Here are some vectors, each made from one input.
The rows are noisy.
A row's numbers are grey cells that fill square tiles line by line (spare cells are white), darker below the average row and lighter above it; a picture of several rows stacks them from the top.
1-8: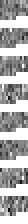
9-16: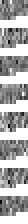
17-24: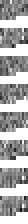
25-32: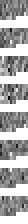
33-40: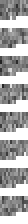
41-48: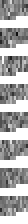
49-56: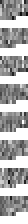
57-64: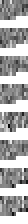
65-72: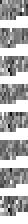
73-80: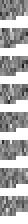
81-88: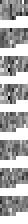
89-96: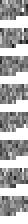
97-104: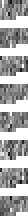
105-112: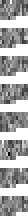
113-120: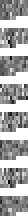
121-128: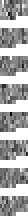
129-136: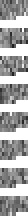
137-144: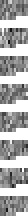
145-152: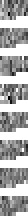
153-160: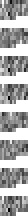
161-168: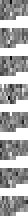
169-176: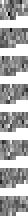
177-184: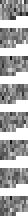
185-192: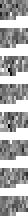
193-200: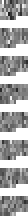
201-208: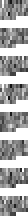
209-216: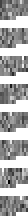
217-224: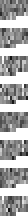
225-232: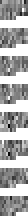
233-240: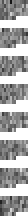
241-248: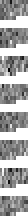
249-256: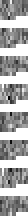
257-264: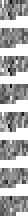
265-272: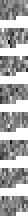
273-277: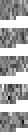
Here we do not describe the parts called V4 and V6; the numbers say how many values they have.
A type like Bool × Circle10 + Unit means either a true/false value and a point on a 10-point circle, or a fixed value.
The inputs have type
Bool × Bool × Bool + (Line9 + V4) × Line15 + V6.
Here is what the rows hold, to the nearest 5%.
About 70% of them hold a point on a 15-point line, together with either a point on a 9-point line, or a value of V4. About 20% of them hold three true/false values. The rest hold a value of V6.
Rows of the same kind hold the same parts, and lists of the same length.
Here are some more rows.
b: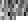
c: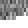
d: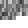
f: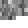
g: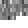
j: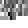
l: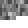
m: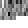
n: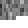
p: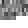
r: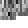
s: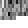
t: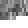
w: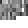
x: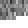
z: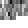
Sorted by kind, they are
b, j, m, r, s, z
c, l, n, t, x
d, f, g, p
w

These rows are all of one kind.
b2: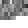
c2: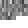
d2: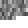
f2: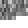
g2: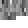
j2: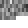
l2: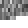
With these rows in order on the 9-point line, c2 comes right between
b2 and g2.
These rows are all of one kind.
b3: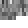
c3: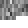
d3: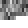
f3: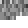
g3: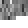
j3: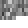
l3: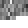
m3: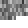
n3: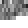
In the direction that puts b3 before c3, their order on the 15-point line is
m3, f3, b3, n3, g3, d3, l3, j3, c3.
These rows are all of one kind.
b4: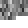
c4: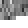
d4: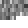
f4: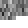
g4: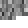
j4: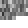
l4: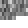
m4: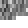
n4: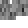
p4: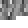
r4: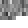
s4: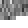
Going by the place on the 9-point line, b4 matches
f4, g4 and j4.
